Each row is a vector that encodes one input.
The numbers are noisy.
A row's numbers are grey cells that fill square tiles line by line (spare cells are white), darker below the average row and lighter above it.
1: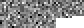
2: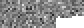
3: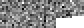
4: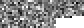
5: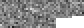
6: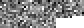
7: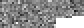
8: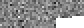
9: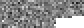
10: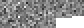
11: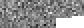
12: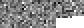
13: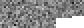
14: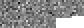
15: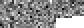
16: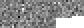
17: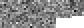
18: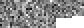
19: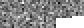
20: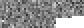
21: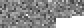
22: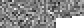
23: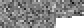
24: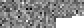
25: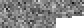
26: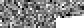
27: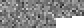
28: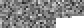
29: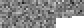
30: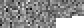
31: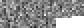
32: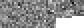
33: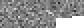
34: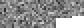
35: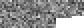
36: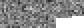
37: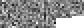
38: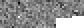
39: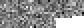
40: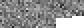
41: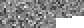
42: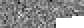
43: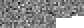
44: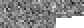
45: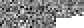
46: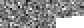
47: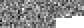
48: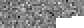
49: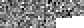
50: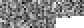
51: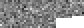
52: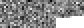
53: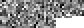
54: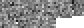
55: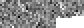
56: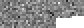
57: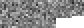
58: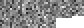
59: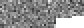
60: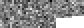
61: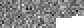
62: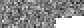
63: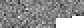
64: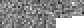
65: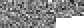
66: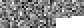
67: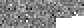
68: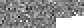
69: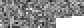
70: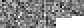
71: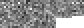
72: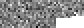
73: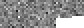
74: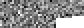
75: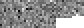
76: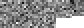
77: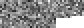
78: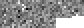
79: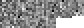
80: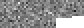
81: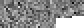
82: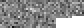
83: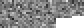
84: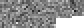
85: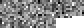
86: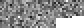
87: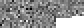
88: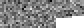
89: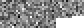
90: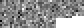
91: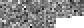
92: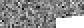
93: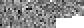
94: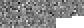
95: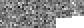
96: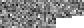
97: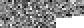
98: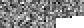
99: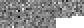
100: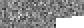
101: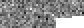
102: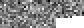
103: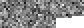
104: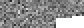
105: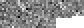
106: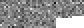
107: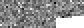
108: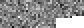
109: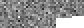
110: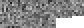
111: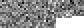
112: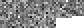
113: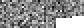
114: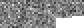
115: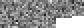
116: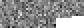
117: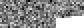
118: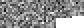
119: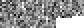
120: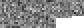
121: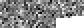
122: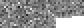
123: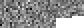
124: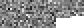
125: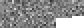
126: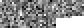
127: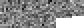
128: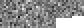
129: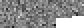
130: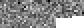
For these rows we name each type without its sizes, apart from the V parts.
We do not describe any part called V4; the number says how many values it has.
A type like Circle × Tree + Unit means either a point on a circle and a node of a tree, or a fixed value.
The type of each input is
(Bool × Circle + Unit) × Line × V4.
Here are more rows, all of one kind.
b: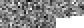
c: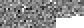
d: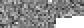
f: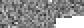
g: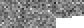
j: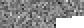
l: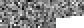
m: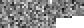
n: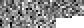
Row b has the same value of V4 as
g and l.
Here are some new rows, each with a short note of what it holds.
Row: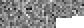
a point on a circle, a point on a line, a true/false value and a value of V4
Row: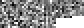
a point on a circle, a point on a line, a true/false value and a value of V4
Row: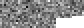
a point on a circle, a point on a line, a true/false value and a value of V4
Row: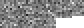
a point on a circle, a point on a line, a true/false value and a value of V4
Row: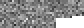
a point on a line and a value of V4
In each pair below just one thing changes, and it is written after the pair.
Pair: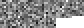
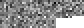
the value of V4
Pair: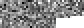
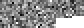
the true/false value
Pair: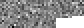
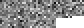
the true/false value
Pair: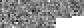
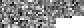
the place on the line
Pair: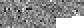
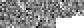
the true/false value
